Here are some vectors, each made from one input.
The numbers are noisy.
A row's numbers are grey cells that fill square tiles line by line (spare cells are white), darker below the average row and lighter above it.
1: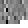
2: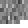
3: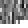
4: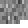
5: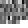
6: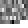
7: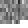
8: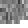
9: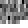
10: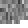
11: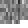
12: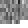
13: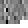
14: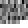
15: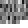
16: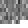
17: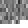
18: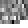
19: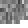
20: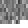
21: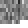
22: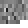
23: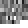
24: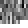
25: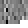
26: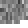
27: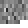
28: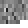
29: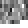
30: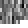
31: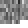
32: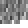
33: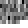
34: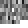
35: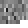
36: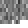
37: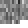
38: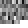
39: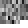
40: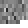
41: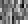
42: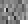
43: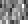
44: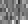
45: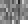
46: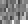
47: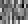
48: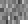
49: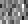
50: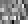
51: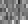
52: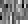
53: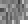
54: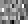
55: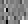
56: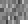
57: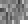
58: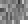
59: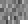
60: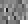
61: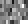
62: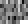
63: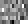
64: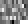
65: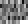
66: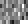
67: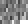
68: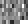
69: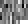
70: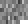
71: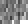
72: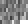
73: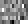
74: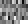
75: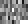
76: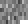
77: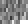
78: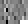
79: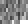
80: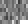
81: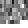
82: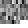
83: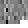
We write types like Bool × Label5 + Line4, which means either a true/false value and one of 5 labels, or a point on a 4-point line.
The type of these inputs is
Circle5 × Line6 + Line7.
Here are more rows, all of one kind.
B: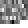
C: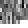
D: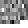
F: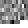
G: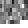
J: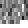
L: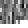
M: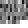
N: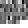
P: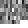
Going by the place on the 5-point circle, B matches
D and F.
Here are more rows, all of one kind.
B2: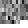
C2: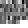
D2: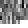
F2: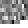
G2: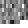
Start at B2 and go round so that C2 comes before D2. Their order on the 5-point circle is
B2, F2, G2, C2, D2.
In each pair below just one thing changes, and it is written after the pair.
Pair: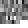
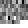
the place on the 6-point line
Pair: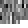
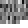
the place on the 5-point circle
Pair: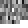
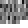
the place on the 5-point circle
